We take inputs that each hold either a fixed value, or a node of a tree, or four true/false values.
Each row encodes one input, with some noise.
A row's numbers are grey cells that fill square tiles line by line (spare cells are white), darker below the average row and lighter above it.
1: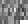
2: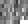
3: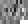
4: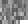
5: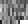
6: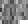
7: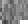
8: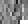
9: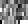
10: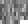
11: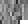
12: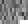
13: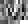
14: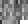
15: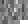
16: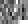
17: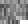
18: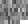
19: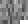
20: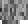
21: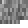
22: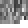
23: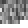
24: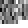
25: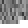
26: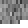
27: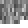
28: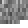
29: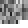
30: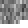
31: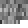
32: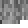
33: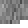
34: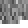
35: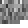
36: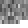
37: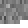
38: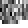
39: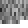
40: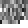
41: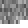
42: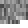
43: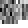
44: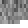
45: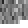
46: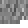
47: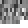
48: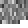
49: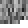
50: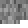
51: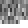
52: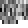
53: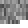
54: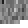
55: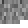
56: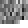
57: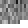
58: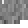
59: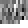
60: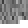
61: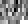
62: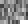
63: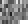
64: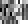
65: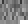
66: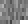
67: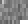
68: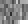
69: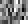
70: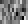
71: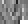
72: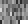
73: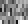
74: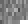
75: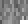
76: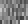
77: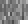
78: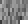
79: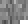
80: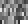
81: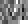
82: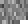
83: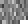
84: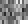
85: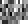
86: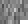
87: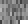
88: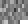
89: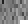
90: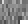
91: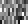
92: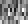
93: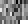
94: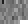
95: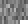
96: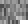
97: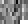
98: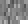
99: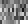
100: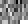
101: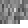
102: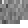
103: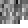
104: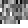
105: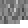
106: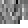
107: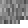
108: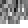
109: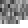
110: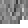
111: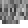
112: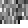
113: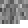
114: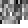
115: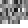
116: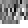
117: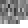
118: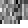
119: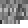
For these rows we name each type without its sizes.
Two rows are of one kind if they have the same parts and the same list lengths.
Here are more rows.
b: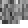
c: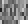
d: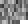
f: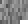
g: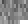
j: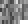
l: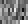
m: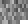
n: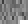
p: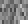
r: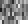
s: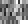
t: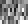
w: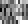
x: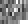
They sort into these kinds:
b, c, f, j, l, n, p, x
d, s, w
g, m, r, t

